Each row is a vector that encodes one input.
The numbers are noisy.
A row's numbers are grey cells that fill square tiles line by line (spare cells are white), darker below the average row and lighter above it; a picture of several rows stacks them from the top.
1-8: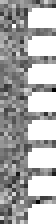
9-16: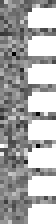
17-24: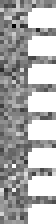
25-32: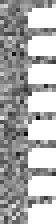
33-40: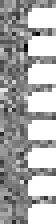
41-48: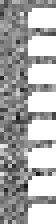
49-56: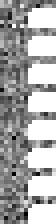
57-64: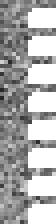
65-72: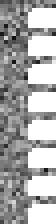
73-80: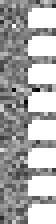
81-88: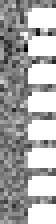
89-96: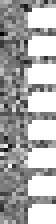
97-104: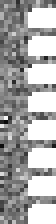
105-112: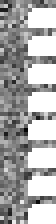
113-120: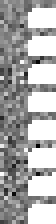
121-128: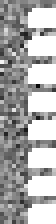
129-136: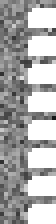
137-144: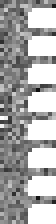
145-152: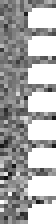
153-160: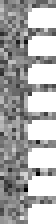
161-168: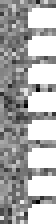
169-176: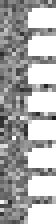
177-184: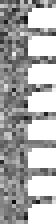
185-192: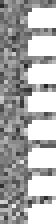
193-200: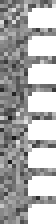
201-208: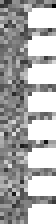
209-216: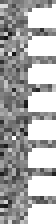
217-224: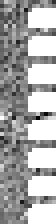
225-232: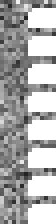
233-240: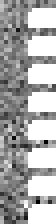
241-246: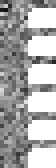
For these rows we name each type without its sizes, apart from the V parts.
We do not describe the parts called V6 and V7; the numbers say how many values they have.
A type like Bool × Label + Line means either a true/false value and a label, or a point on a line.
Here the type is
(Bool × V7 + V6) × Line + Tree.
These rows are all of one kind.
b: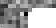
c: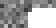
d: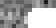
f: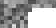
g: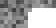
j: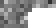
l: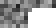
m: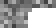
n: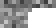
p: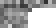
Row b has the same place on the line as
f and p.
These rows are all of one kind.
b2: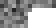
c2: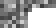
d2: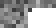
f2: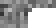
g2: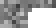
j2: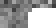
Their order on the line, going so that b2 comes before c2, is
d2, b2, j2, g2, f2, c2.
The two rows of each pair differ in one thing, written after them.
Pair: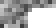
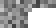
the place on the line
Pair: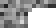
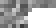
the place on the line
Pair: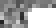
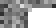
the place on the line
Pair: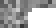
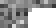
the value of V6
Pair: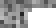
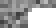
the place on the line
